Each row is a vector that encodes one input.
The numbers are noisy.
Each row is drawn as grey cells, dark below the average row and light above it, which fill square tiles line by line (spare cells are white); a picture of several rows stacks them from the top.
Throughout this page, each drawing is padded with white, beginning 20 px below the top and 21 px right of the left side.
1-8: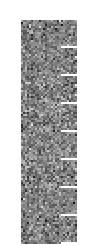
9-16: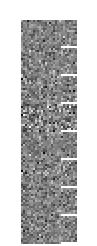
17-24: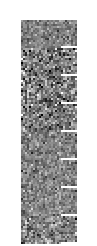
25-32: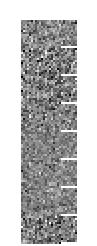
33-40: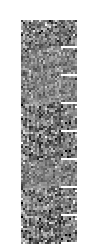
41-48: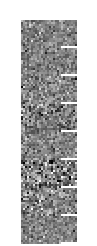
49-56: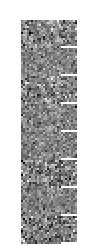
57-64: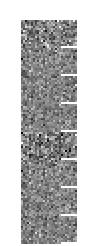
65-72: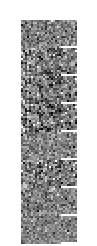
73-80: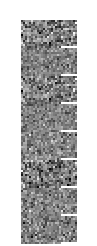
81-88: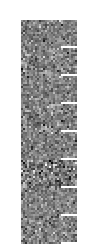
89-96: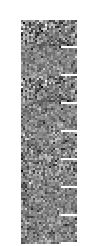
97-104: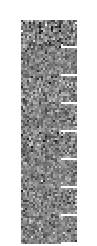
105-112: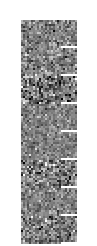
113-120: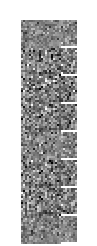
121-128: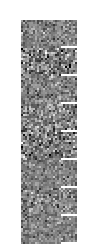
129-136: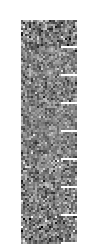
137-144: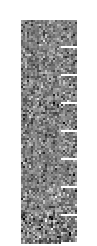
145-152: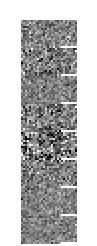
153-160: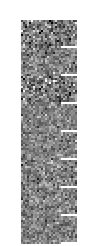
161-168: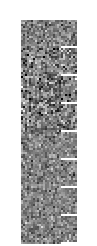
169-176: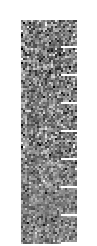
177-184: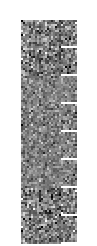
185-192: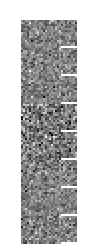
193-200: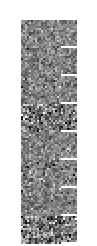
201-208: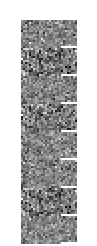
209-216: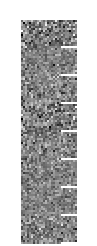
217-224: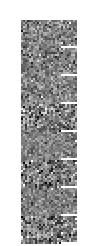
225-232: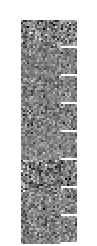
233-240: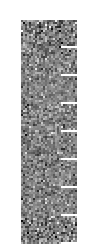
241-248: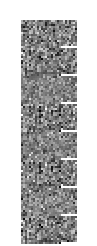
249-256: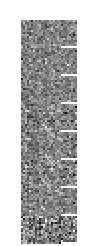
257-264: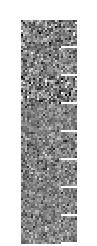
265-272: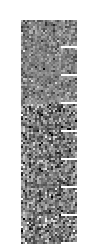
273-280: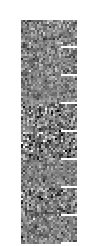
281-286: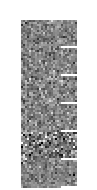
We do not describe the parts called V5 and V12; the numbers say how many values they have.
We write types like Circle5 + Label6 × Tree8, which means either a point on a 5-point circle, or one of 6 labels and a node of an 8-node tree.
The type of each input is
(Line10 + V5) × V12 + Line13.
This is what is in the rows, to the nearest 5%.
About 30% of them hold a point on a 13-point line. The rest hold a value of V12, together with either a point on a 10-point line, or a value of V5.
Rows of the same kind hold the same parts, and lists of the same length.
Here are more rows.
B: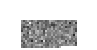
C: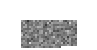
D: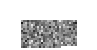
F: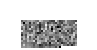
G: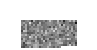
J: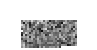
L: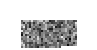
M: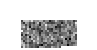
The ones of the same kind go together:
B, G
C, D
F, J, L, M

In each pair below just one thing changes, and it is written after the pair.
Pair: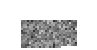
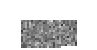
the value of V12
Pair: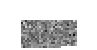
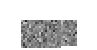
the value of V12
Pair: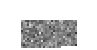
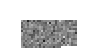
the value of V12
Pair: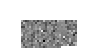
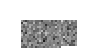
the value of V12
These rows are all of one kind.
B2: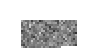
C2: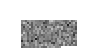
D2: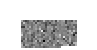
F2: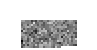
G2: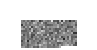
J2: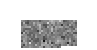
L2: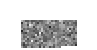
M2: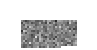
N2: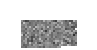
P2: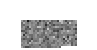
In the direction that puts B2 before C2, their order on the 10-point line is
F2, G2, B2, L2, P2, J2, M2, C2, N2, D2.
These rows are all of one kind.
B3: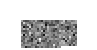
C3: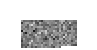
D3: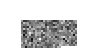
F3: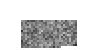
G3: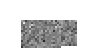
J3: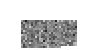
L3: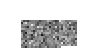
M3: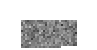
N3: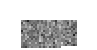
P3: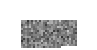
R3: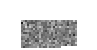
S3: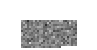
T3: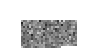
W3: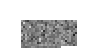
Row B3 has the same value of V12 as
F3, M3, N3 and W3.
